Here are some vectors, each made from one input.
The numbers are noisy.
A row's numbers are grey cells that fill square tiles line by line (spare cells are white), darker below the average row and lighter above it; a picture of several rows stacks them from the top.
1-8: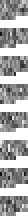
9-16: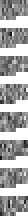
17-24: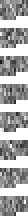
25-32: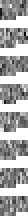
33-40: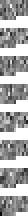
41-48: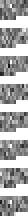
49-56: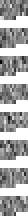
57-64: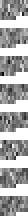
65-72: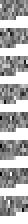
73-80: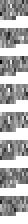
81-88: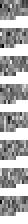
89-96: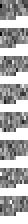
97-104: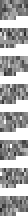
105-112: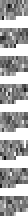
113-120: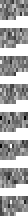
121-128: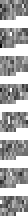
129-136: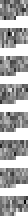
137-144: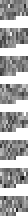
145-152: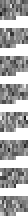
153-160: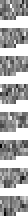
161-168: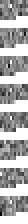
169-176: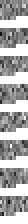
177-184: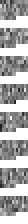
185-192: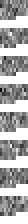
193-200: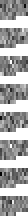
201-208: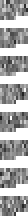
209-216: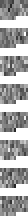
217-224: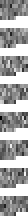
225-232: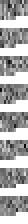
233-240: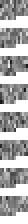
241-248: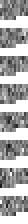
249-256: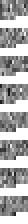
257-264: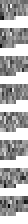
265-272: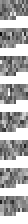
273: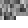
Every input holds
a point on a 14-point line, together with either a point on a 13-point circle, or a point on a 14-point line.
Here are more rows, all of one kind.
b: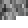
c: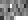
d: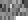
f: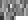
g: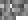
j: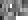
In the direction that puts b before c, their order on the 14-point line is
g, b, d, j, f, c.
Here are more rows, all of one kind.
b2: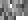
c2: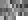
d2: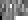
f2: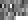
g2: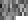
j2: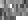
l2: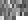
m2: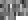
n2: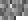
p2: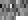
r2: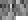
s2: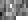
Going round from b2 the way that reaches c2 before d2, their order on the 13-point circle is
b2, c2, g2, p2, l2, r2, m2, n2, f2, d2, s2, j2.
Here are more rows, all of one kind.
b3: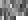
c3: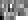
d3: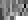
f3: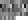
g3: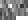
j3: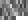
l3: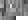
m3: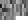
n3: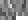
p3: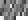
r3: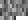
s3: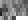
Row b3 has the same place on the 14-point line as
g3, j3 and n3.
